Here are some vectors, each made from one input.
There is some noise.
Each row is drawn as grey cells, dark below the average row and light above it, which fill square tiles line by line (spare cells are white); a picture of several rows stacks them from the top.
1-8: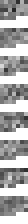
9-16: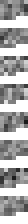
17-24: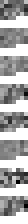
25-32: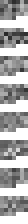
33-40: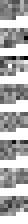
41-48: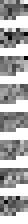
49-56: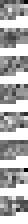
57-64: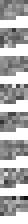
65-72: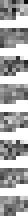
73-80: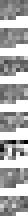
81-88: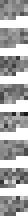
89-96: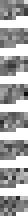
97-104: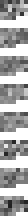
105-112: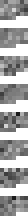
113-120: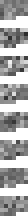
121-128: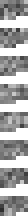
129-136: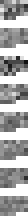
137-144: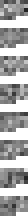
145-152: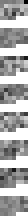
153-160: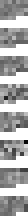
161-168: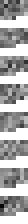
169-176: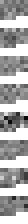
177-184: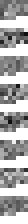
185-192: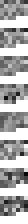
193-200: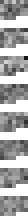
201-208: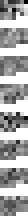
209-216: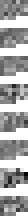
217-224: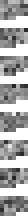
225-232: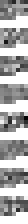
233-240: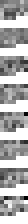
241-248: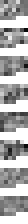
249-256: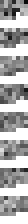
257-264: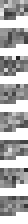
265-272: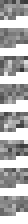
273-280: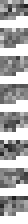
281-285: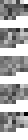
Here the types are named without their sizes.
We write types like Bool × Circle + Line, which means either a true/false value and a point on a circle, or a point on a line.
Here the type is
Bool × Bool × Bool + (Circle + Unit) × Line.
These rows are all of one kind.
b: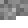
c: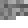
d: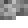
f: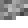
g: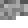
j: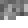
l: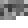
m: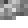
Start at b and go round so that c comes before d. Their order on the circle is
b, l, g, j, c, m, f, d.
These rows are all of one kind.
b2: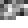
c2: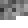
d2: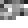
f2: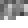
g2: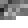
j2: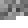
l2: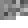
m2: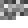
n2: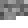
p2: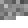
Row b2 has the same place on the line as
d2 and p2.
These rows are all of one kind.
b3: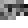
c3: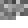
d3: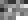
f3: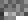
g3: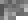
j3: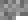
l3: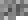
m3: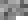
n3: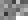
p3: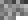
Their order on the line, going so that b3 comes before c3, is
l3, g3, p3, b3, f3, m3, n3, j3, d3, c3.
